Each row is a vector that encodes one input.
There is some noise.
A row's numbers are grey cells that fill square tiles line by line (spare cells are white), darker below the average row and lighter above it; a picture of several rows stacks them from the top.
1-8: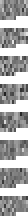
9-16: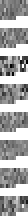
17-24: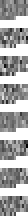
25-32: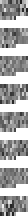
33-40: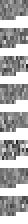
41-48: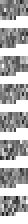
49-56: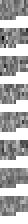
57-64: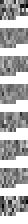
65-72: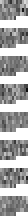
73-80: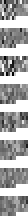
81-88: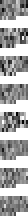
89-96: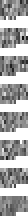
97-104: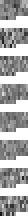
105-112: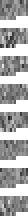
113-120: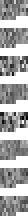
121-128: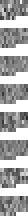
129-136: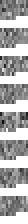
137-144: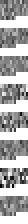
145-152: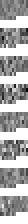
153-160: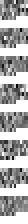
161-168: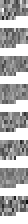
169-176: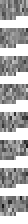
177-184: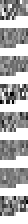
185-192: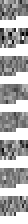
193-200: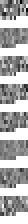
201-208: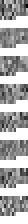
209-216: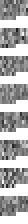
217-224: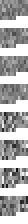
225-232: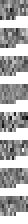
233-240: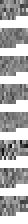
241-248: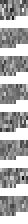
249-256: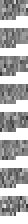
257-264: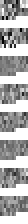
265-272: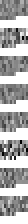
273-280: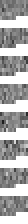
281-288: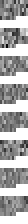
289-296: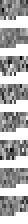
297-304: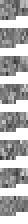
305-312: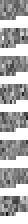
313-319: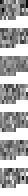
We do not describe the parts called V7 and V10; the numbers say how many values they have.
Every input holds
a node of a 13-node tree, together with either a point on a 6-point line, or a node of a 9-node tree, a value of V7 and a value of V10.
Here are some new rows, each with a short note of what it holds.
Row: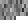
a point on a 6-point line and a node of a 13-node tree
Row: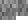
a point on a 6-point line and a node of a 13-node tree
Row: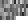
a point on a 6-point line and a node of a 13-node tree
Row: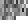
a node of a 9-node tree, a node of a 13-node tree, a value of V7 and a value of V10
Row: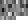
a node of a 9-node tree, a node of a 13-node tree, a value of V7 and a value of V10
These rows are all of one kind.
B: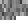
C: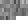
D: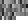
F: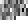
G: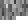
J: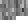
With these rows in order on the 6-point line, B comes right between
D and G.
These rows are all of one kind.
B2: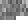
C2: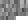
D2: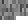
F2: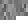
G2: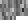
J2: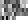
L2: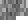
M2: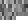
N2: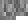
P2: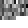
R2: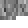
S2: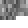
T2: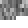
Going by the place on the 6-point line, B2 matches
M2 and R2.
